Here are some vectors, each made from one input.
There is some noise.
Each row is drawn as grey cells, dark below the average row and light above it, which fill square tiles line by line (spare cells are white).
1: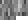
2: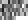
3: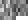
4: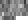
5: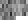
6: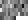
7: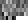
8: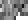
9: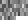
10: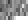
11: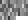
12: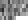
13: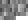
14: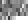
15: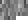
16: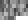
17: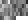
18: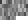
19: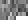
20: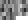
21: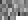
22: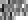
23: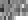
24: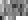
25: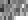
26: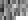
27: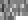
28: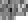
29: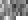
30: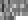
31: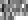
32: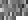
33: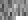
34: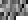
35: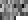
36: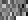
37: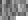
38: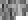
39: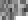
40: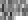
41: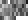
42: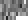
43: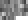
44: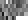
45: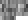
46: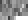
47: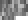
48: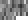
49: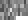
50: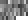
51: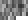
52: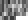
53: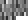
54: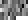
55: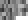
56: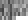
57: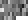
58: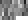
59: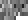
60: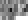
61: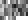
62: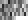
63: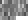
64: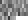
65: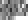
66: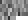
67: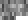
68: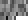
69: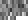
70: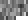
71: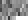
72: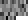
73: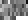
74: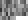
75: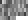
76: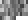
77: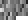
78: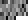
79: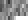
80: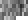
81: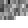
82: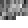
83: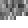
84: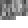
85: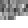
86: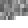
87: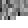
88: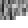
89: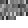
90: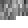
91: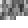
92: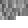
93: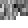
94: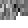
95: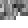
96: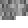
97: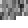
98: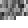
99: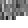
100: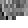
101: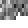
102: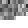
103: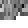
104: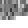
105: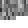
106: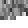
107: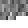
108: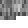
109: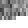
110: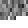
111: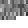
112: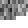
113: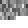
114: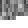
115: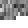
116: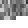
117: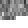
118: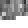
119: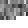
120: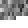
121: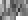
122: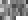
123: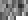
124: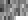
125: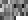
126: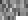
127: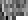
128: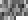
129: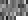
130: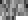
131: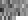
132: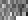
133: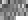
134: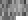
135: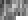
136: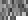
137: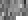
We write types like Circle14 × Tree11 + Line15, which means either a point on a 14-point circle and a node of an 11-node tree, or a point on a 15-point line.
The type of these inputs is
Bool × Bool × Bool × Bool + List3(Line5).
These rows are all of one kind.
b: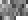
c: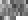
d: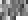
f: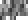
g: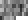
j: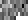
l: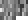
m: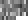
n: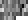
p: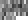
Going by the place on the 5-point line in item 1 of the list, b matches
c, d and f.
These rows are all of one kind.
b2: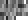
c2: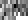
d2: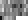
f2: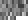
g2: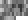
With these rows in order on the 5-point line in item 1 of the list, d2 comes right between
c2 and g2.
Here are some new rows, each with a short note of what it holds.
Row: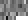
a list of one item
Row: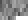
four true/false values
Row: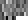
the empty list
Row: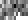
a list of two items
